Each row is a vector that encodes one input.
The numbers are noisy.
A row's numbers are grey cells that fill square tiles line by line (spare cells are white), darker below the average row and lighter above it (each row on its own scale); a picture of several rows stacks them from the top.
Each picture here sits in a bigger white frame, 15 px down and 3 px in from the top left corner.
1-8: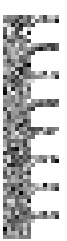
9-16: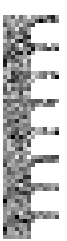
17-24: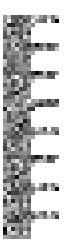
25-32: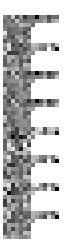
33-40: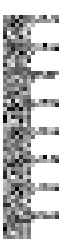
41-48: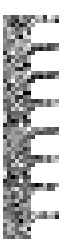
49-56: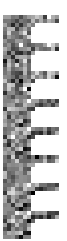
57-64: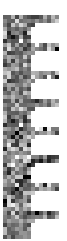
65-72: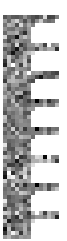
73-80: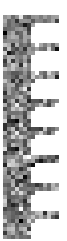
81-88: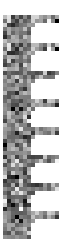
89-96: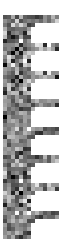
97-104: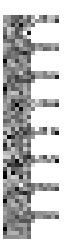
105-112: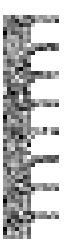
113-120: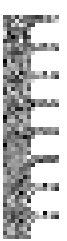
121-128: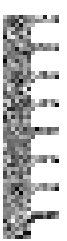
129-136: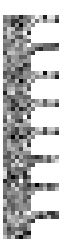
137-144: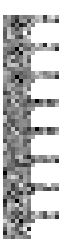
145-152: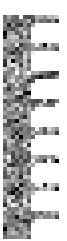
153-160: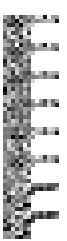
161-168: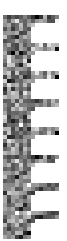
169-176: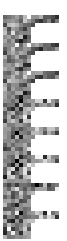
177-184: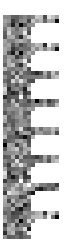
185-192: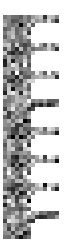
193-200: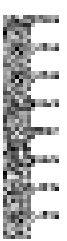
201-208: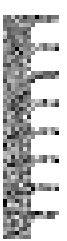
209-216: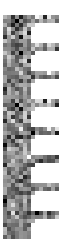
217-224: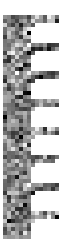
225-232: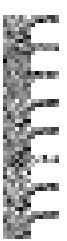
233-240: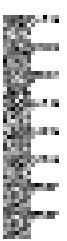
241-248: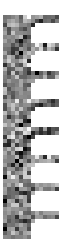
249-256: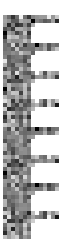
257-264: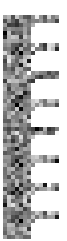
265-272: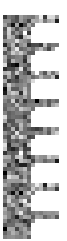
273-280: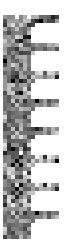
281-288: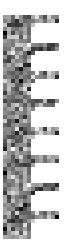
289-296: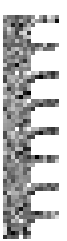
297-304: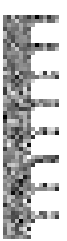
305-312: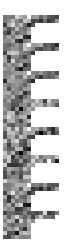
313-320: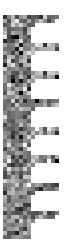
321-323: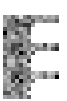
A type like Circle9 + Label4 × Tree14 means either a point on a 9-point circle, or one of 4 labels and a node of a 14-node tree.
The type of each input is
Bool × Tree13 + Circle6.
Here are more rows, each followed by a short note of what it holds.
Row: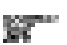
a point on a 6-point circle
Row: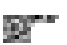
a point on a 6-point circle
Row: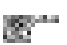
a node of a 13-node tree and a true/false value
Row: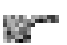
a node of a 13-node tree and a true/false value
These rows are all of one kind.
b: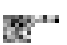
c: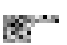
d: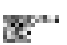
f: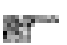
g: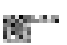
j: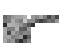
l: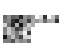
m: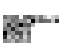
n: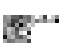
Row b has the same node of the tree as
l and n.
